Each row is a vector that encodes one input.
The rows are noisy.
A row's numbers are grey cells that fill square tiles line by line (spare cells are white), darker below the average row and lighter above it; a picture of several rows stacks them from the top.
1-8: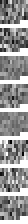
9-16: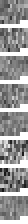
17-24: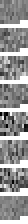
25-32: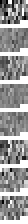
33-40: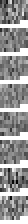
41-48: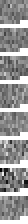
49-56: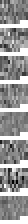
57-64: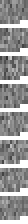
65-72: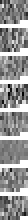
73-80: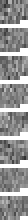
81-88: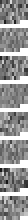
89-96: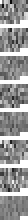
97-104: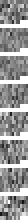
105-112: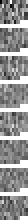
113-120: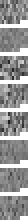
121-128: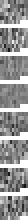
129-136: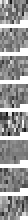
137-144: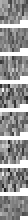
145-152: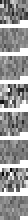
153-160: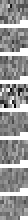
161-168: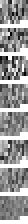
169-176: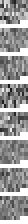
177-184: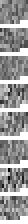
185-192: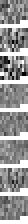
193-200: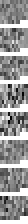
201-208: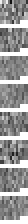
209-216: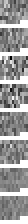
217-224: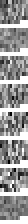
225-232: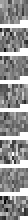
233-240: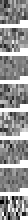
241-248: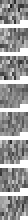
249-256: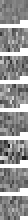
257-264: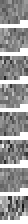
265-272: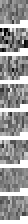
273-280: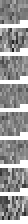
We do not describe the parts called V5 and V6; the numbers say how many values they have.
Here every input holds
a value of V5, together with either a point on a 10-point line, or a true/false value and a value of V6.
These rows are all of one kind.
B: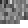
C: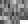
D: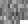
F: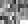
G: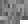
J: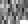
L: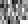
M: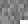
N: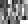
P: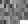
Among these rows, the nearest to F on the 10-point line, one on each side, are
B and N.
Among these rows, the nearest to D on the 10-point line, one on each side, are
G and L.
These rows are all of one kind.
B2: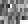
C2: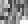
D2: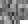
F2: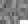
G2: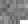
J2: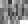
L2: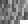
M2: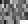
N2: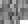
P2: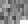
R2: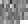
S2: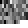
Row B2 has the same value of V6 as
D2 and G2.
